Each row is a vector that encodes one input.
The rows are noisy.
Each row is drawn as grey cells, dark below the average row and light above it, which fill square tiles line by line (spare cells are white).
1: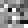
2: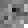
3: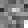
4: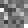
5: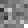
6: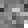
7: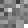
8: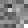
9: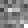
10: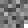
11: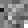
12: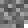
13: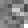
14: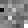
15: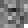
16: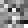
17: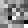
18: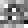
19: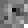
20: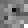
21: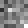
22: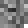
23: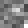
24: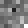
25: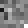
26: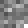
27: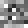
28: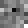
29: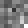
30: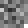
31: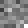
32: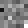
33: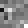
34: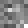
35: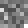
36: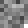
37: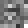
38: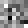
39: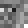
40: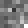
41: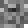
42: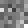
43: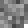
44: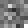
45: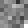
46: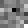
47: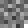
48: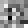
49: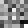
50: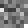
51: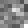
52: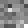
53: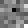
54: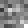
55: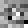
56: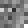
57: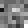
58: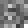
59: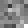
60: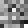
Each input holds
either one of 5 labels, or four true/false values.
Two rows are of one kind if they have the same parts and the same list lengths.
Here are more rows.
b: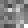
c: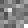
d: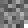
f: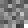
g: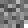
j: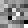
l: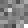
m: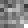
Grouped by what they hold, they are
b, c, d, f, g, l, m
j

